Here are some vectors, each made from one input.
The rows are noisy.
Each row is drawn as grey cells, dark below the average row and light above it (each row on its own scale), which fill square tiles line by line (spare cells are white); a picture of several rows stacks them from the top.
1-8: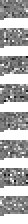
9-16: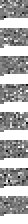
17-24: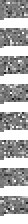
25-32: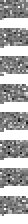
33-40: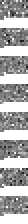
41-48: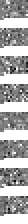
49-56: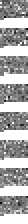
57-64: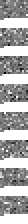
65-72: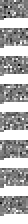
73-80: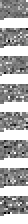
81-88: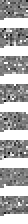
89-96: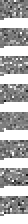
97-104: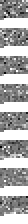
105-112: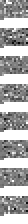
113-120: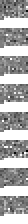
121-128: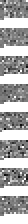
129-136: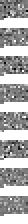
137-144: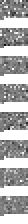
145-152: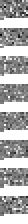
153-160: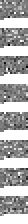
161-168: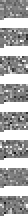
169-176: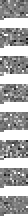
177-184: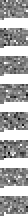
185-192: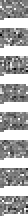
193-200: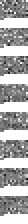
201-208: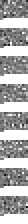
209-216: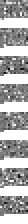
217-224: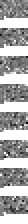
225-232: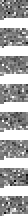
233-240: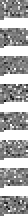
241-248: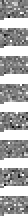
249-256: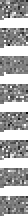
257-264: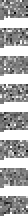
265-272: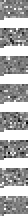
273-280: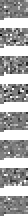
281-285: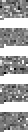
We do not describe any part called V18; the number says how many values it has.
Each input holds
one of 12 labels and a value of V18, together with either a fixed value, or a node of a 10-node tree.
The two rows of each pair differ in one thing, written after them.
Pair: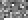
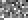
the node of the tree
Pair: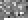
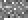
the label
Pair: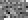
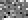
the node of the tree
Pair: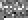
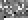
the node of the tree
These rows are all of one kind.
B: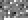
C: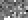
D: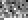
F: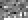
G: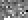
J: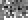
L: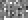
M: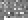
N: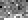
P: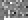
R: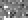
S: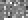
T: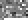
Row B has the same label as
F and N.
